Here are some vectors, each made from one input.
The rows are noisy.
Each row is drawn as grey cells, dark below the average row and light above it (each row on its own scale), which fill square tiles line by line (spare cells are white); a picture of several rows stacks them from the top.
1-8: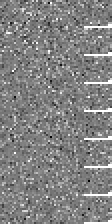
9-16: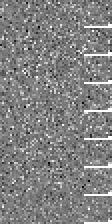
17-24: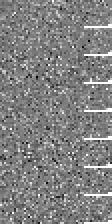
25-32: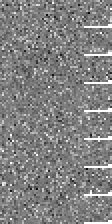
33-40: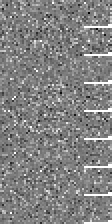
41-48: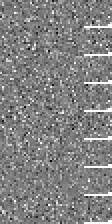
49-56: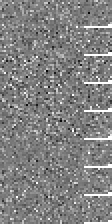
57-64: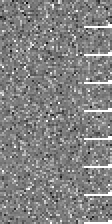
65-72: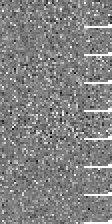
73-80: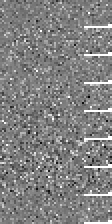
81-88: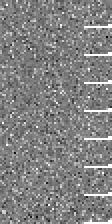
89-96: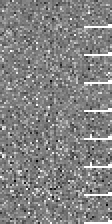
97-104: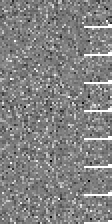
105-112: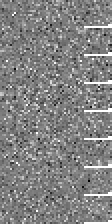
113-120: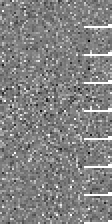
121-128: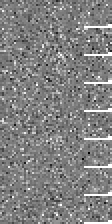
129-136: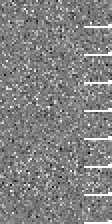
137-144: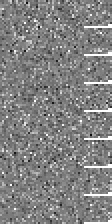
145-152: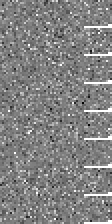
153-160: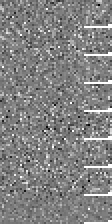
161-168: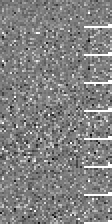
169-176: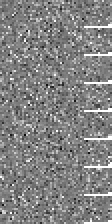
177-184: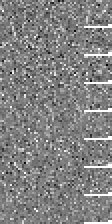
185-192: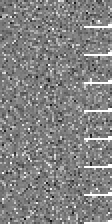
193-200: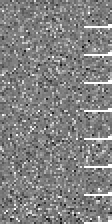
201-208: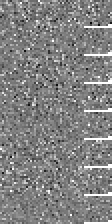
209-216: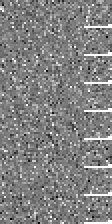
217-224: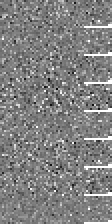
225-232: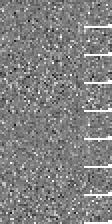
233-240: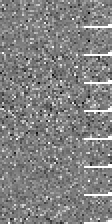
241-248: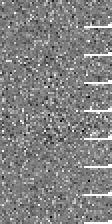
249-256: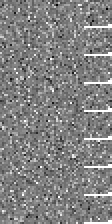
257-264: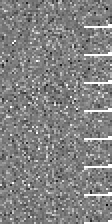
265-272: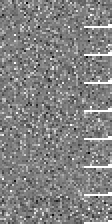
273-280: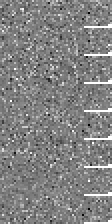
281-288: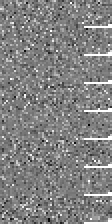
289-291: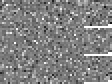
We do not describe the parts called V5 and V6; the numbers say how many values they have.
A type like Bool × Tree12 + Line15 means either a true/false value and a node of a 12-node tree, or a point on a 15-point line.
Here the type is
Bool × Bool × Bool × Bool × (Line11 + V5) × (Tree7 + V6).
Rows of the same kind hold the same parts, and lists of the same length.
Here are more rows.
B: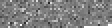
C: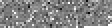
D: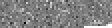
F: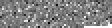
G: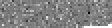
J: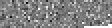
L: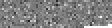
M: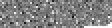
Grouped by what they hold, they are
B, D, M
C, G
F, L
J

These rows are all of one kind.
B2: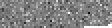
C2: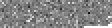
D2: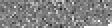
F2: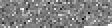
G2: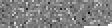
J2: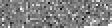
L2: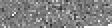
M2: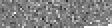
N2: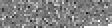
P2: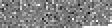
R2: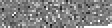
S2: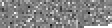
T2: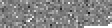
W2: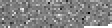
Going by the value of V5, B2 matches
F2, G2, J2 and W2.
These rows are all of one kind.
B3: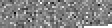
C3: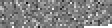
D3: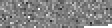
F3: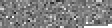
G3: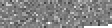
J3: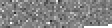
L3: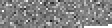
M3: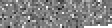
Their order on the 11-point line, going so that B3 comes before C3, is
G3, J3, L3, B3, F3, M3, D3, C3.
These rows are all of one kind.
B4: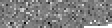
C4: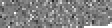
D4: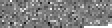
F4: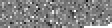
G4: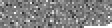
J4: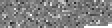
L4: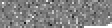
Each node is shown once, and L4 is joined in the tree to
B4.
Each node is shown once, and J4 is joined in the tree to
B4, F4 and G4.
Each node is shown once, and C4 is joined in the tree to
G4.
